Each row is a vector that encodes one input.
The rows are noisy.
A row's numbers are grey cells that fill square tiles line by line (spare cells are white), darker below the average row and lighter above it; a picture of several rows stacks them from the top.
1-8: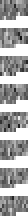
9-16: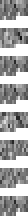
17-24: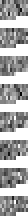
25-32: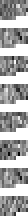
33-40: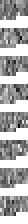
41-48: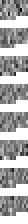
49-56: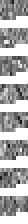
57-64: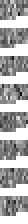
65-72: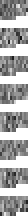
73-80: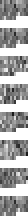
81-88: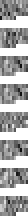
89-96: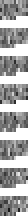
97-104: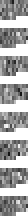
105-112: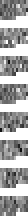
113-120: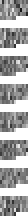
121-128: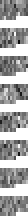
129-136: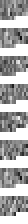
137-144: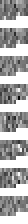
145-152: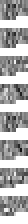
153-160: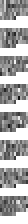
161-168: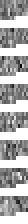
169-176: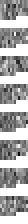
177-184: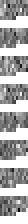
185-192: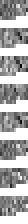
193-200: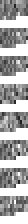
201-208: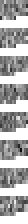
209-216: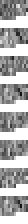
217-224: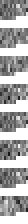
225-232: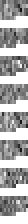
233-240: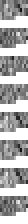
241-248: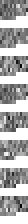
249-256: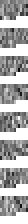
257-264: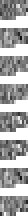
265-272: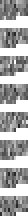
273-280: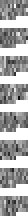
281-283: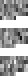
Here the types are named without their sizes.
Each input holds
a label, together with either a point on a circle and a true/false value, or a fixed value.
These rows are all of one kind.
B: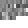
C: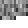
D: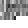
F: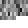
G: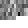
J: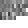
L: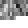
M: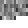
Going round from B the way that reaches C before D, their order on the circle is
B, C, M, D, G, J, F, L.
